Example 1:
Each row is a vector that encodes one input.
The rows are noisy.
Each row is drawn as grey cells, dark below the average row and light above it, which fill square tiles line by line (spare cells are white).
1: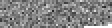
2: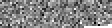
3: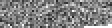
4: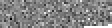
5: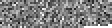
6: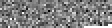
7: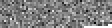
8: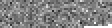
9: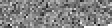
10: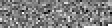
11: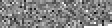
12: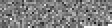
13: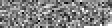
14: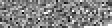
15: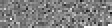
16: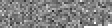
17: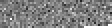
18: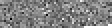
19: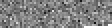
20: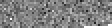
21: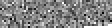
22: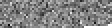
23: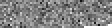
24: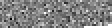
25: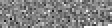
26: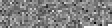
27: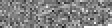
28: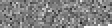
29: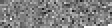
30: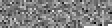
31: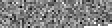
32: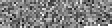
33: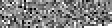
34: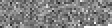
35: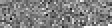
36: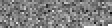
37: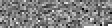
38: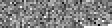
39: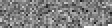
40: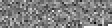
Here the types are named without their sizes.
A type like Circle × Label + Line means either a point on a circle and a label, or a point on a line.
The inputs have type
Bool × Line.
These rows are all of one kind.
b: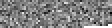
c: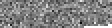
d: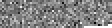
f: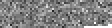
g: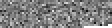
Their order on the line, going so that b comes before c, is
d, g, b, c, f.
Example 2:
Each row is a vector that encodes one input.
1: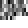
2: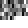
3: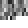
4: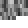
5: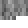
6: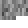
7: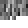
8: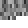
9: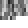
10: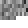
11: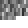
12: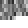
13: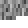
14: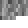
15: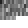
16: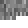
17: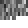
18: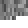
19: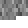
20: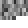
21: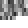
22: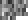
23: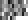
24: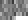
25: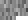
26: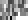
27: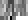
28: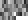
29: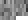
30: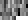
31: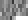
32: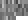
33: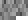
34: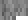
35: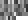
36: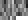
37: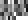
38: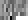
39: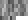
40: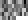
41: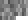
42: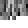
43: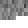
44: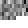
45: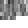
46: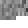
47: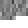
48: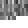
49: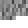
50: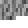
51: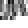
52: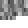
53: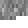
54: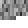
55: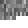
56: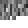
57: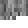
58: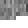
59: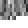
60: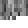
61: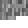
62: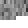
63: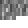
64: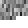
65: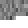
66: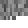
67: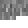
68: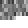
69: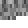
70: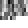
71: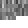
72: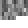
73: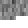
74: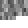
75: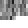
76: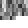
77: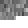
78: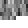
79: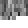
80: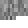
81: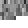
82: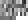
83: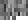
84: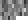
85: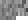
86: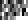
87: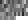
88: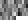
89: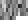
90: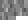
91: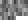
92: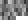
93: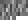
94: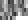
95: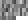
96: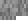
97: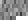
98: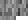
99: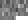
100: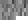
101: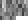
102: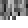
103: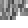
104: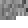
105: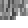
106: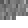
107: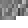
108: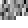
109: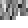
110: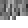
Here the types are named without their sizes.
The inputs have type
List(Circle).
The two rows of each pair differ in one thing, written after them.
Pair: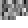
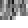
the place on the circle in item 2 of the list
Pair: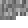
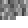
the place on the circle in item 2 of the list
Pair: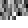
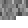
the place on the circle in item 2 of the list
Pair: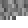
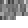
the place on the circle in item 2 of the list
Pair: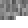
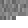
the place on the circle in item 1 of the list
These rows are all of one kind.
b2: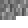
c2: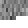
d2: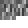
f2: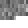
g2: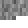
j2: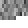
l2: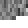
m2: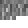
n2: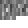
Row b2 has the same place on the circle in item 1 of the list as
d2, m2 and n2.
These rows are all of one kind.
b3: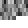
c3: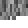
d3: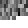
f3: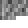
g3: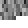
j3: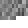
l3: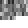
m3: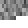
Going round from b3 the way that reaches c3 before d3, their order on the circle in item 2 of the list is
b3, c3, g3, f3, d3, m3, l3, j3.
